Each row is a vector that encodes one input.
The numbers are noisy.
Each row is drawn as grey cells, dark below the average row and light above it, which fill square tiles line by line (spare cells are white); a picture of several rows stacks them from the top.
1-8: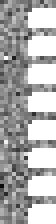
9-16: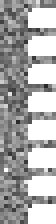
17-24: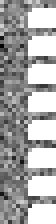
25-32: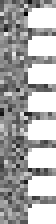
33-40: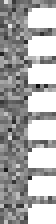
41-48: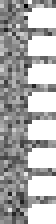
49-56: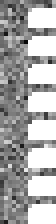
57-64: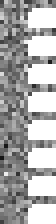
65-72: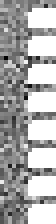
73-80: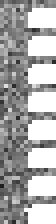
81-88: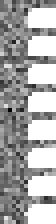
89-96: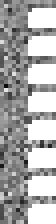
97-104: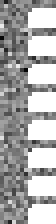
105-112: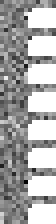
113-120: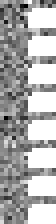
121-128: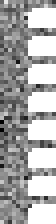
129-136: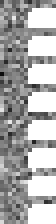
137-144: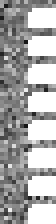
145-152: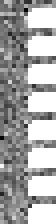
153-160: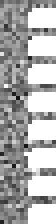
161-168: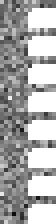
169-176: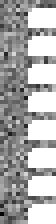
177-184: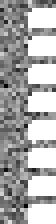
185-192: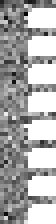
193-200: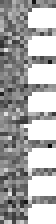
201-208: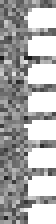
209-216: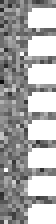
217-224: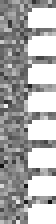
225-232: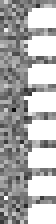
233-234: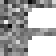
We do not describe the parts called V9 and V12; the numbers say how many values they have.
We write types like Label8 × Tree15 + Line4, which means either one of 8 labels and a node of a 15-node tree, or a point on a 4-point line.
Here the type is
(Bool × Line4 + V9) × (Line8 + V12).
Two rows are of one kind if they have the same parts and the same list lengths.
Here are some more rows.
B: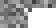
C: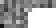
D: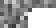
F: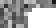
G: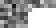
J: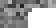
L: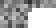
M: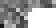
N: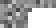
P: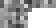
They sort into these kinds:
B, D, N
C, M
F, G, J
L, P

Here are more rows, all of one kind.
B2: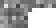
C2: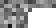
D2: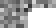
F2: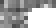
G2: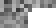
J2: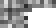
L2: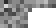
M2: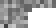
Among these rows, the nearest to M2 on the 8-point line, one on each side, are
B2 and J2.
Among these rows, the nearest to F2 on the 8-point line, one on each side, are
D2 and J2.
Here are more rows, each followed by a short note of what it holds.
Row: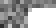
a point on an 8-point line and a value of V9
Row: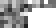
a point on a 4-point line, a point on an 8-point line and a true/false value
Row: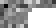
a value of V9 and a value of V12
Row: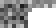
a value of V9 and a value of V12
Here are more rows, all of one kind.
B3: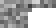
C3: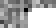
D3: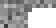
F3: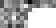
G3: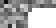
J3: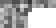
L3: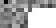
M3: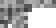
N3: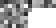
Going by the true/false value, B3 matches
C3 and N3.
